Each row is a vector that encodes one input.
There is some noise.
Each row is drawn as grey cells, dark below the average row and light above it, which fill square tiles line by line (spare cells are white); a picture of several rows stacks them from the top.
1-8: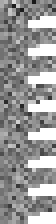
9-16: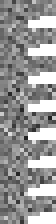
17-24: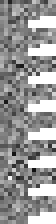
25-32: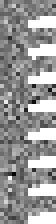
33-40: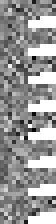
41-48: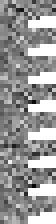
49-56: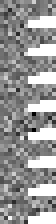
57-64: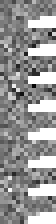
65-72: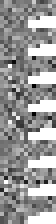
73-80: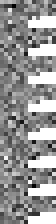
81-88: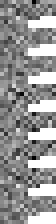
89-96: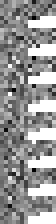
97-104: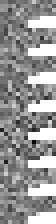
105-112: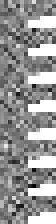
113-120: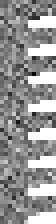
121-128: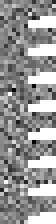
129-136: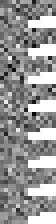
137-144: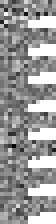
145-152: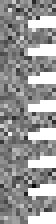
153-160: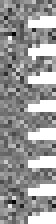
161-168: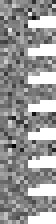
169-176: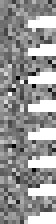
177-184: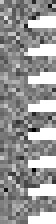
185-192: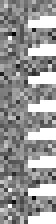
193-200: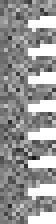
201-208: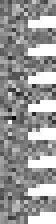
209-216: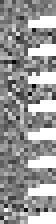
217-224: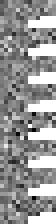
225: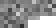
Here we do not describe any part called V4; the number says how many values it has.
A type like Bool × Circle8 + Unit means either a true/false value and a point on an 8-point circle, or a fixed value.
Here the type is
(Bool × V4 + Unit) × Circle6 × Tree7 + List2(Line7).
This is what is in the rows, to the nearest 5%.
About 60% of them hold a point on a 6-point circle and a node of a 7-node tree, together with either a fixed value, or a true/false value and a value of V4. The rest are lists of up to two points on a 7-point line: a few of all rows are empty, 15% hold one and 25% two.
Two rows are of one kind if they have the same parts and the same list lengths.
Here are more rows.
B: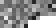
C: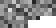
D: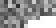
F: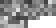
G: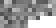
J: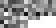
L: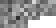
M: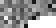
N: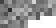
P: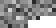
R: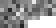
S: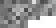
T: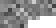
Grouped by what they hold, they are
B, M
C, P
D, R, T
F, G, L, N, S
J

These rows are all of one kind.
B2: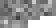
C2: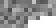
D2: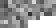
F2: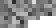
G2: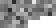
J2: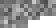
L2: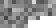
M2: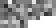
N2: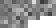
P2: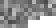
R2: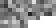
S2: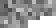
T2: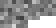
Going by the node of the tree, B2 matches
D2, M2, R2 and S2.
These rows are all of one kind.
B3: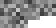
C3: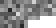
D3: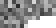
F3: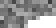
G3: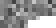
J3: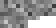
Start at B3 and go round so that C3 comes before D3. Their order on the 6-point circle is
B3, C3, F3, D3, G3, J3.
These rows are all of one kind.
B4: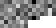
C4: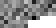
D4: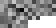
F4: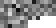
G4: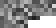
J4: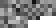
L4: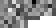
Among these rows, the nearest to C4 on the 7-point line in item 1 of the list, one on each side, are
B4 and G4.
